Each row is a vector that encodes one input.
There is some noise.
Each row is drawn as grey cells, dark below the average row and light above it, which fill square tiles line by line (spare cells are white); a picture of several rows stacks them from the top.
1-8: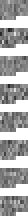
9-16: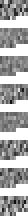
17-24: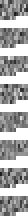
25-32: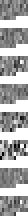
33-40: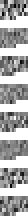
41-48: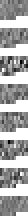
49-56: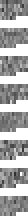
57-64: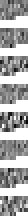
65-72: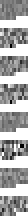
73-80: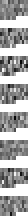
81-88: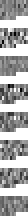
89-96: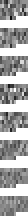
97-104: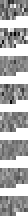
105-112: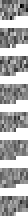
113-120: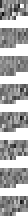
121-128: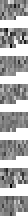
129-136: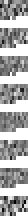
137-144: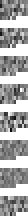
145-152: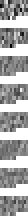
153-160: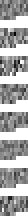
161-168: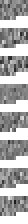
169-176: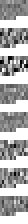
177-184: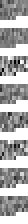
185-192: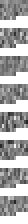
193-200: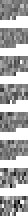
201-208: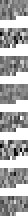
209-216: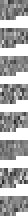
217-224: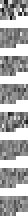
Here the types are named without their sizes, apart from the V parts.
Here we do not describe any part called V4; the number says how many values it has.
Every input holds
either a node of a tree, or four true/false values and a value of V4, or a list of points on a line.
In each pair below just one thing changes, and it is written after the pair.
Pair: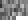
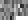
the value of V4
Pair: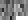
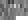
one of the four true/false values
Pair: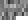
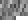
the value of V4
